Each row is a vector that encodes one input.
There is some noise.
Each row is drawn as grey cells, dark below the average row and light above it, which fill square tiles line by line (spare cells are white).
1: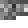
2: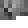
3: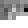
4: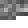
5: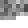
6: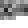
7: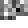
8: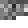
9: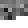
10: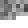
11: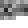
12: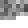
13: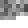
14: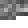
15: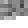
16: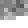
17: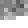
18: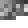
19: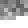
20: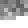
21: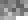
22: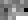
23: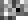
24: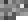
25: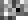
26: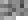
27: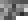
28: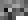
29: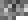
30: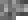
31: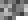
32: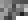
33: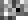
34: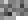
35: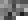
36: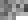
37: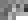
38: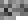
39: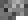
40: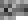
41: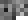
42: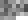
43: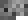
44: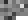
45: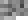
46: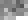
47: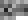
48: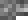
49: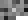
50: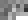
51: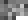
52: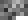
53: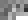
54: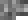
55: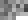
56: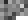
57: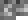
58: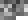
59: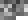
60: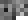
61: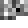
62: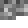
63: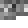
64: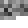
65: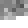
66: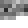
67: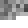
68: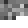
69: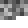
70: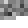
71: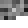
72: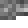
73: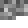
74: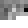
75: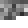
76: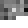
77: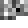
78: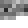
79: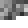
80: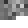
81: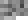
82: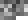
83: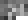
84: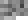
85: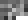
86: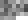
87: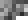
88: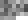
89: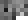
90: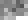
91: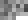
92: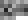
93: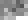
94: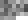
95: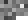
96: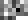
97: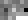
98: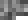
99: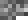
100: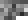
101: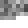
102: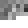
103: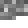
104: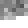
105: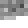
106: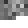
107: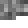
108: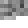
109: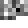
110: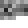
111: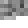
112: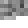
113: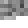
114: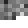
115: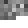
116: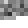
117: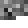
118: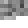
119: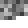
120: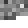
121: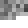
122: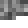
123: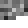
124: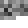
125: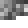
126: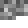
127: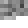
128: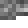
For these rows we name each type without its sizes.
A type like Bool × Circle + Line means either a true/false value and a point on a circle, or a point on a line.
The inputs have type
List(Line).
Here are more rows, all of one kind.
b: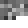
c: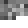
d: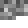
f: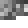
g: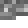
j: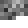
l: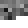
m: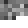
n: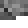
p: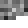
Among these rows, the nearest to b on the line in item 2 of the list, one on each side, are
l and m.
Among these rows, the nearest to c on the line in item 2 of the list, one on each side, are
m and n.
